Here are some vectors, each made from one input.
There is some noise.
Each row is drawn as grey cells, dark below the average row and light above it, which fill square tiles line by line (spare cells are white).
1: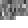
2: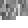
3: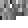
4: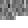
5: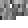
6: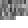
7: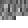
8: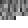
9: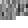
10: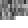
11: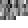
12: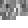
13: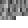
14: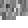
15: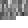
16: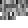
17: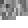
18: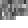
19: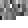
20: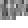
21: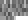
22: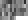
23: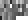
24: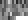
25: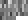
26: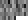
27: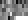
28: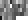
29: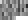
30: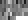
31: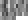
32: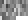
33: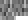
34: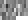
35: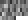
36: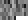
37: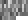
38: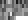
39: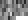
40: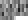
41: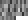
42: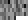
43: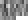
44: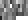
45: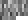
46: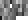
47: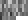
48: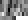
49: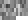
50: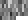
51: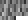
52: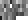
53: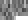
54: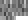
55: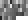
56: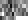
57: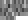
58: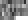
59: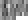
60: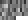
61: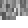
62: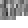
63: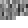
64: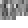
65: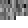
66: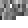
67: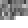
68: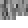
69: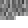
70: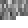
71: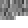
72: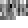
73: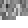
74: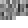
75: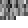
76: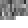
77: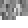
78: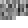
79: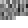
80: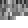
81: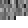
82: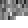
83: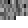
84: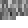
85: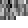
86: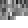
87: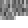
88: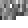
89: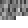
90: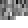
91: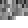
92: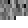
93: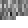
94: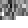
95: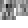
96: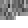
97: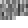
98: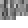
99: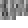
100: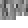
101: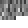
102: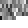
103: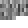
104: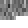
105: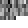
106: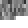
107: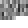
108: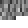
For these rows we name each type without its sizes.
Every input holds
a label and a true/false value.
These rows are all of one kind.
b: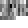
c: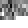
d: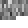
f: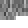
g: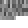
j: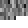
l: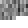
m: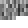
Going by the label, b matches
l and m.
